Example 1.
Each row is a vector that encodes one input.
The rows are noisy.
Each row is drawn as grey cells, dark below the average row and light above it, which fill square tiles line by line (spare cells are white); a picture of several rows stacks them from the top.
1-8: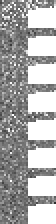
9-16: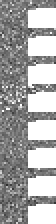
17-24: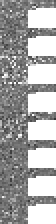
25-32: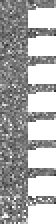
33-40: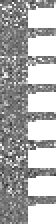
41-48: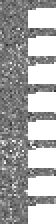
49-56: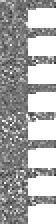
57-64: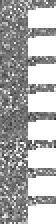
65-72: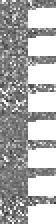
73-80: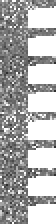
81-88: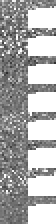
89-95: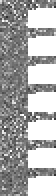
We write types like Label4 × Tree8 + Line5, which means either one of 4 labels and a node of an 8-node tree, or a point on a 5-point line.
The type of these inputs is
Circle6 + Line9.
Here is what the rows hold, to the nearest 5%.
About 30% of them hold a point on a 6-point circle. The rest hold a point on a 9-point line.
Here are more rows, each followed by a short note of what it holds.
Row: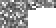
a point on a 9-point line
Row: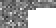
a point on a 9-point line
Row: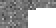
a point on a 9-point line
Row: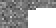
a point on a 9-point line
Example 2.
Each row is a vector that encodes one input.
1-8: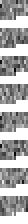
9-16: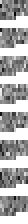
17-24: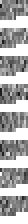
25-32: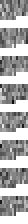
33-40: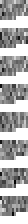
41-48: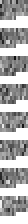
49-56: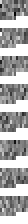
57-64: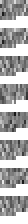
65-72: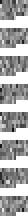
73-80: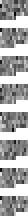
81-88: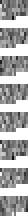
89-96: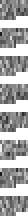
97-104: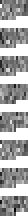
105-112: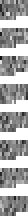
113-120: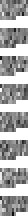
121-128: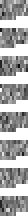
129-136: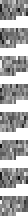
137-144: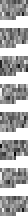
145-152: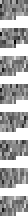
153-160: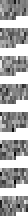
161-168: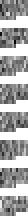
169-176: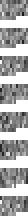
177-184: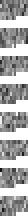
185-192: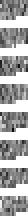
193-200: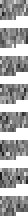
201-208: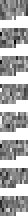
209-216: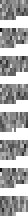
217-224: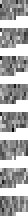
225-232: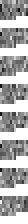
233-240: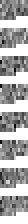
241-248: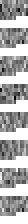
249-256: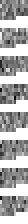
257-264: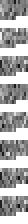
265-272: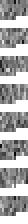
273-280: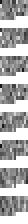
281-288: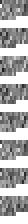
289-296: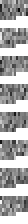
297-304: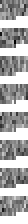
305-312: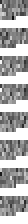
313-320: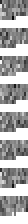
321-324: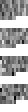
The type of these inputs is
Bool × Label9.
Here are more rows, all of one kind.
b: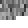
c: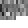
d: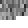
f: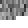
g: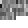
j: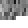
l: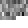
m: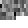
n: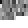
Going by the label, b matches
c, d and f.
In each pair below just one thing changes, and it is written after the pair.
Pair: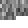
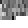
the label
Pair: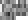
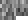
the label
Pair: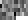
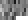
the true/false value
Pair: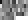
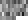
the label
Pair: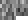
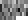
the true/false value
